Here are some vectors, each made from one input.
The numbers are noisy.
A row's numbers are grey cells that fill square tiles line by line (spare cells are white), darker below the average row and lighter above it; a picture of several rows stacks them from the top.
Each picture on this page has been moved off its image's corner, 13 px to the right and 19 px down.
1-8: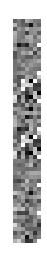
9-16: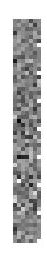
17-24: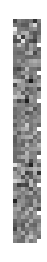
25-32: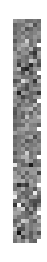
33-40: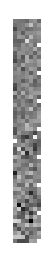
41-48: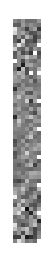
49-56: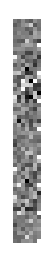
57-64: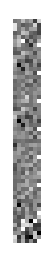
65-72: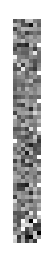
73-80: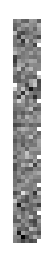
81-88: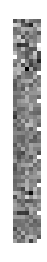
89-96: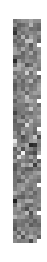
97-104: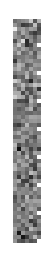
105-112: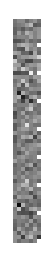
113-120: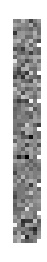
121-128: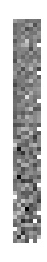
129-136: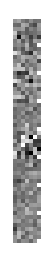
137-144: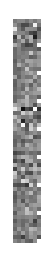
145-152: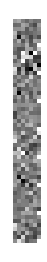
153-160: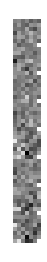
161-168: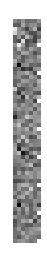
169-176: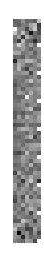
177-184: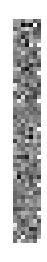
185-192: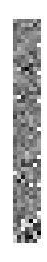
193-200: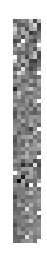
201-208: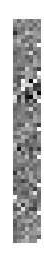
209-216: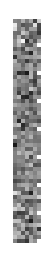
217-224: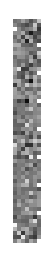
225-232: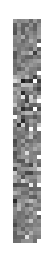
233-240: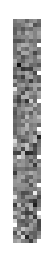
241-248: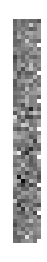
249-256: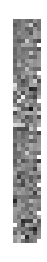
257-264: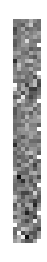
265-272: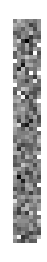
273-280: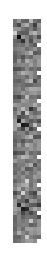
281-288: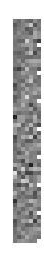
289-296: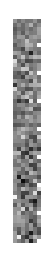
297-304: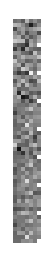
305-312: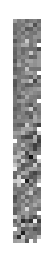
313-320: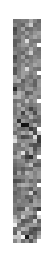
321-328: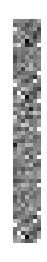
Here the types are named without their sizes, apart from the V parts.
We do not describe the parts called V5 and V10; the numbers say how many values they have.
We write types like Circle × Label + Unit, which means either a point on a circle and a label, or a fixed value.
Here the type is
(Bool × Circle + Unit) × V5 × V10 + Unit.
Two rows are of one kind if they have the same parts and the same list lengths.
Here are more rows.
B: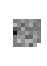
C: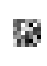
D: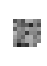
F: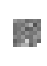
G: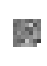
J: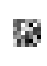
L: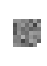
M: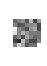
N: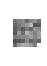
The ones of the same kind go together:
B, D, L
C, J
F, G, M, N

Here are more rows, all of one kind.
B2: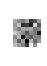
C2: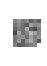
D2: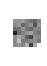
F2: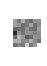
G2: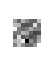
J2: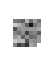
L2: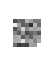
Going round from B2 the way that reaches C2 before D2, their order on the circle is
B2, G2, C2, F2, L2, J2, D2.
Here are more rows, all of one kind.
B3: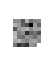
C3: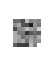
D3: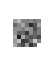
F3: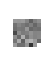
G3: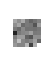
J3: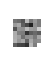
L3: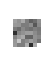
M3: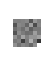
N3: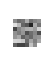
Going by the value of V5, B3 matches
C3, J3 and N3.
